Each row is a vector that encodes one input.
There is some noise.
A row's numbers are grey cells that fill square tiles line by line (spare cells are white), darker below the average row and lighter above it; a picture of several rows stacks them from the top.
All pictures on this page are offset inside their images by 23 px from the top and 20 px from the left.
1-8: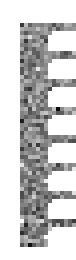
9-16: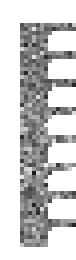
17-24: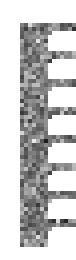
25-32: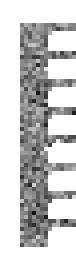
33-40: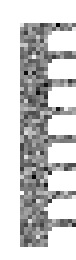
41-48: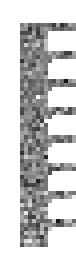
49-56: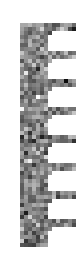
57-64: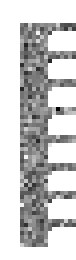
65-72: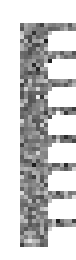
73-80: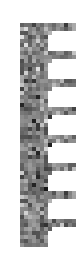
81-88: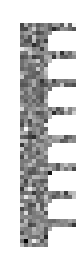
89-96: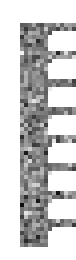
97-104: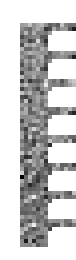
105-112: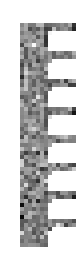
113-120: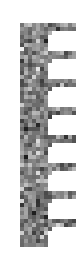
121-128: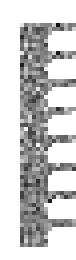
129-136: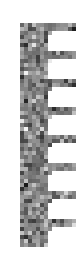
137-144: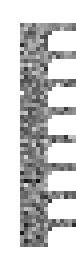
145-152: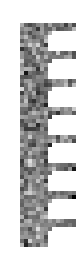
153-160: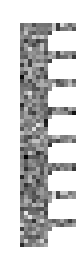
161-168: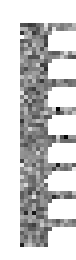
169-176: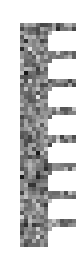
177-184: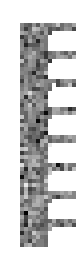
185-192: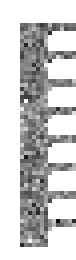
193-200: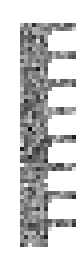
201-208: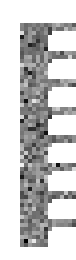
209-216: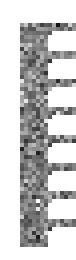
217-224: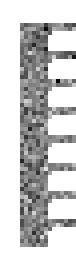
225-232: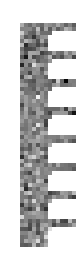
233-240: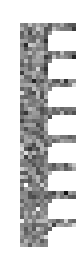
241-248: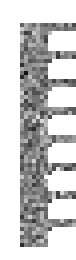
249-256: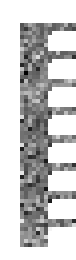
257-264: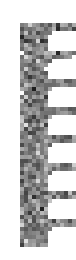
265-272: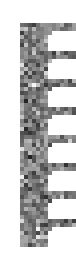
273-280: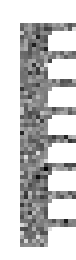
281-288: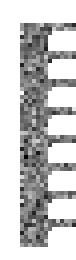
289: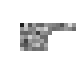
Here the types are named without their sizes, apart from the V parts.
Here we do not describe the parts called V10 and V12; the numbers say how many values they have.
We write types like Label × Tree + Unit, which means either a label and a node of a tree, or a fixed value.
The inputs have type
(Circle + Unit) × Label + (Line × Line + V12) × V10.
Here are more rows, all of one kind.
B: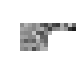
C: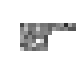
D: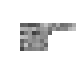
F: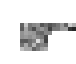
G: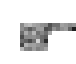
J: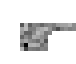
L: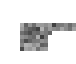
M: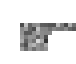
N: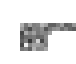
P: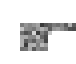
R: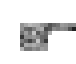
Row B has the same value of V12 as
F, G and R.
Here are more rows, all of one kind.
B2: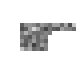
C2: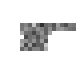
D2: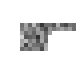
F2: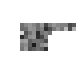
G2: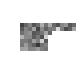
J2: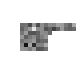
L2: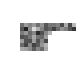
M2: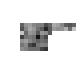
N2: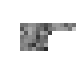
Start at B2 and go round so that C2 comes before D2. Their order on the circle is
B2, L2, F2, G2, J2, C2, N2, D2, M2.
